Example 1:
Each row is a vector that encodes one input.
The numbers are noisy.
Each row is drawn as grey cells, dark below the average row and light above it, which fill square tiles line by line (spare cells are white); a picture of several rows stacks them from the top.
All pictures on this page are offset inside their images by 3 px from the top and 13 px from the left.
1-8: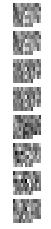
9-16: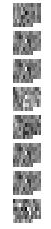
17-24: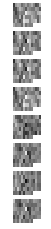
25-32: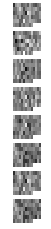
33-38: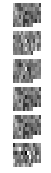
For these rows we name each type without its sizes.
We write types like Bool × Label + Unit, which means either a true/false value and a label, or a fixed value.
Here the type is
Bool × Line.
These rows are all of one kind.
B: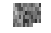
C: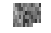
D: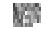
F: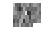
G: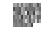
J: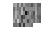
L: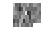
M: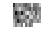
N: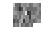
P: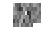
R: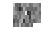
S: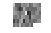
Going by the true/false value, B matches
C and J.
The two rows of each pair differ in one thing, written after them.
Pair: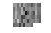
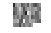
the place on the line
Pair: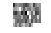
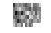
the true/false value
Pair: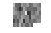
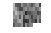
the true/false value
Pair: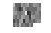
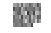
the place on the line
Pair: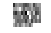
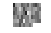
the place on the line
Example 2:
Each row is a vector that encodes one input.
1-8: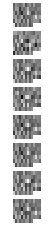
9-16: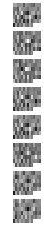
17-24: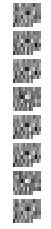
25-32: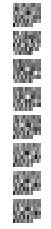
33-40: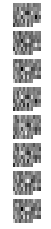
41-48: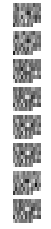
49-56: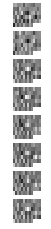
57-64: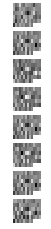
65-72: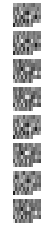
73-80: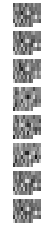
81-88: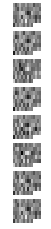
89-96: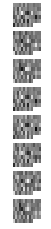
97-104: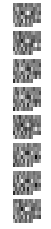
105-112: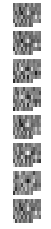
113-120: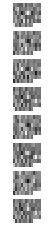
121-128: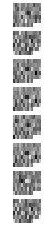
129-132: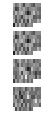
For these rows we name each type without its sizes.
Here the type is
Bool × Bool × Bool + Circle + Unit.
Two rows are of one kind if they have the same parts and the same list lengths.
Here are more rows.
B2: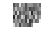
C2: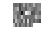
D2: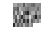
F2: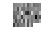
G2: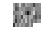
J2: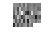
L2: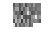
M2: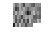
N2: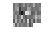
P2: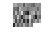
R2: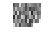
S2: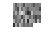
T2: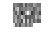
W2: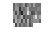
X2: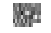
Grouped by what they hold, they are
B2, R2
C2, L2, N2, T2, W2, X2
D2, F2, G2, J2, M2, P2, S2

